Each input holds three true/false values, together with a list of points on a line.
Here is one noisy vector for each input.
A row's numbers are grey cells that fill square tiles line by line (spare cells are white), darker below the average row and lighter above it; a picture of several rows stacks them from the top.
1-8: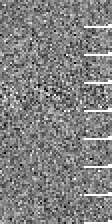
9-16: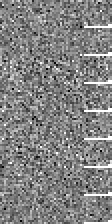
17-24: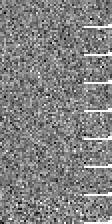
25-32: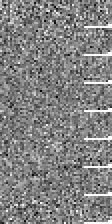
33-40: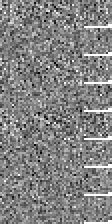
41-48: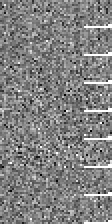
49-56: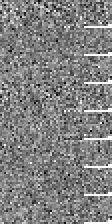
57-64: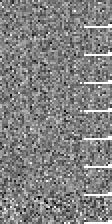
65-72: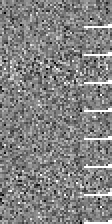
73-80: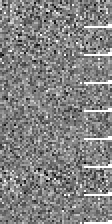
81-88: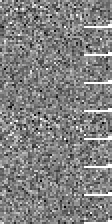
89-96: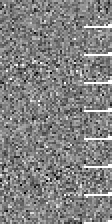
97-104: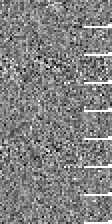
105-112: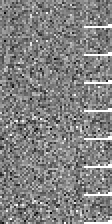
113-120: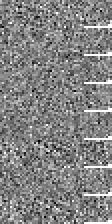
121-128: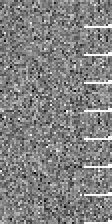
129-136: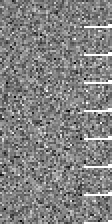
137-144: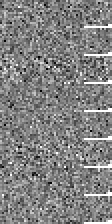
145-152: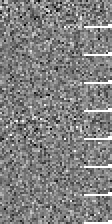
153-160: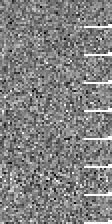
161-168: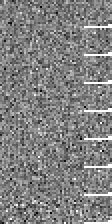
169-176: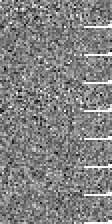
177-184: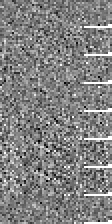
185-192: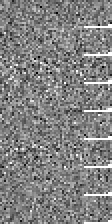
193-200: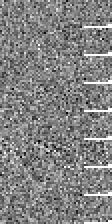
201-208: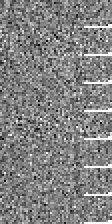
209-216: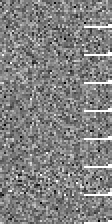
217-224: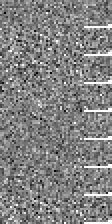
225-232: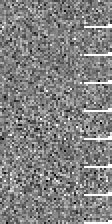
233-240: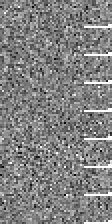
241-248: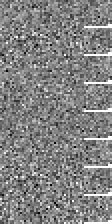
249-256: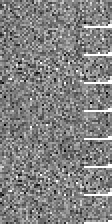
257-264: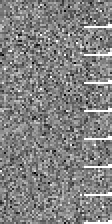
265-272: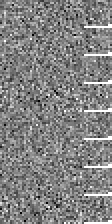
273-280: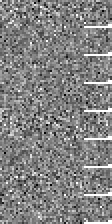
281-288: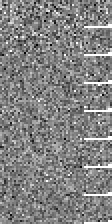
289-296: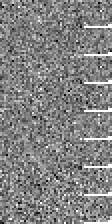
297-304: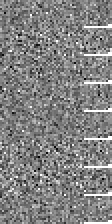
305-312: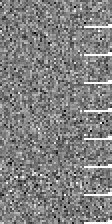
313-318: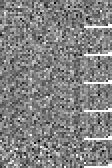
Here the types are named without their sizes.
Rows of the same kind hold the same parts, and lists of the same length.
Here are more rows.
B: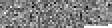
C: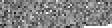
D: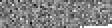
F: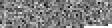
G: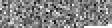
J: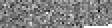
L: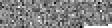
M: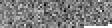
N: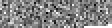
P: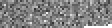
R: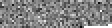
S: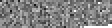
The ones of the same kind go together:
B, F, J, L, P, R
C, D, M, S
G, N

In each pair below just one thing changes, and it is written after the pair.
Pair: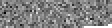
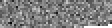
one of the three true/false values
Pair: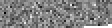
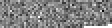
one of the three true/false values
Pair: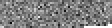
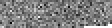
the place on the line in item 1 of the list
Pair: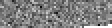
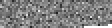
the place on the line in item 1 of the list
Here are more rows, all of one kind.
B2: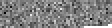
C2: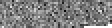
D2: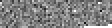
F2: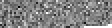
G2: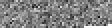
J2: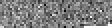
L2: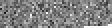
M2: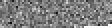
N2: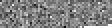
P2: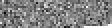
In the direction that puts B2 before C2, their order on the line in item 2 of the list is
B2, G2, L2, C2, M2, D2, J2, F2, P2, N2.
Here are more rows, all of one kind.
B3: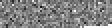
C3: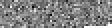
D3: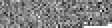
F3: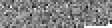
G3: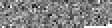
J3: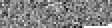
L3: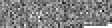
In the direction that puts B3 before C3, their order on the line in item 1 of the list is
D3, J3, F3, B3, L3, C3, G3.
